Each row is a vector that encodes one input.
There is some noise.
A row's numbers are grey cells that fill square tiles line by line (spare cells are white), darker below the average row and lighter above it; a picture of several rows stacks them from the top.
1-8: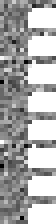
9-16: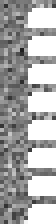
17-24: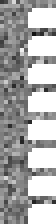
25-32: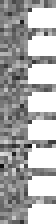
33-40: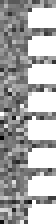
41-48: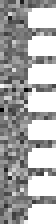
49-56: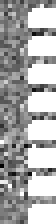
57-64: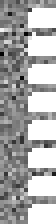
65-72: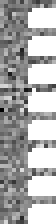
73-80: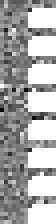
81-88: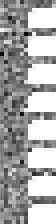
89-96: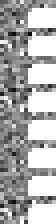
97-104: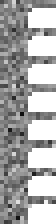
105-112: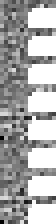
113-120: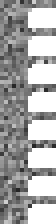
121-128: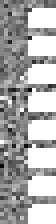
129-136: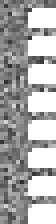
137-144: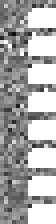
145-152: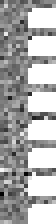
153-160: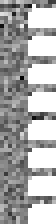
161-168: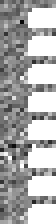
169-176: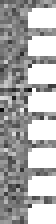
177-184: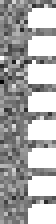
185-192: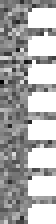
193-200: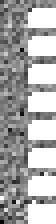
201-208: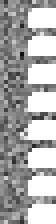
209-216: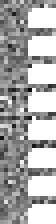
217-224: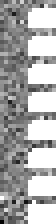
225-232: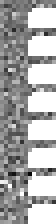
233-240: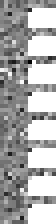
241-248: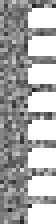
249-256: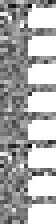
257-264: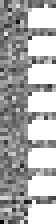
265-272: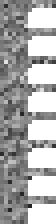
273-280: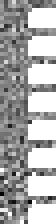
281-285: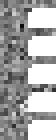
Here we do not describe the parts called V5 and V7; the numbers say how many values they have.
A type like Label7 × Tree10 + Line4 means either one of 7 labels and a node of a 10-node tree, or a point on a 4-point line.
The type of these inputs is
(Bool × Bool × Bool + V5) × (Line6 + V7) + Line8.
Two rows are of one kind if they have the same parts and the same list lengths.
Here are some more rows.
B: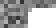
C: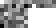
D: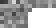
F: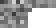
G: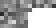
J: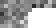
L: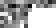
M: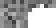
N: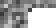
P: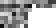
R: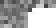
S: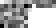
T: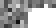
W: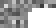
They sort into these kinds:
B, M
C, L, P, S
D, F, G, J, N, W
R
T

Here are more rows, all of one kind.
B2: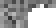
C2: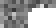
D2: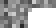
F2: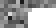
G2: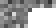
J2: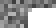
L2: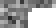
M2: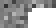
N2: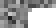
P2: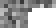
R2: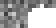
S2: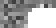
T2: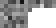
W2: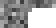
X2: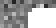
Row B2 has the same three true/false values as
C2, R2, S2 and X2.
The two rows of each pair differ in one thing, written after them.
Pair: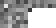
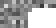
the value of V5
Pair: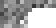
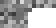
the value of V5
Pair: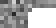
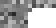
the value of V5
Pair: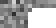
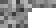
the place on the 6-point line
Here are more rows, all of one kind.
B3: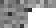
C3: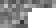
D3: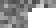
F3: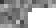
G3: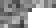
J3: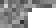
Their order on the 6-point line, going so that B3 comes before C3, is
F3, B3, D3, J3, C3, G3.
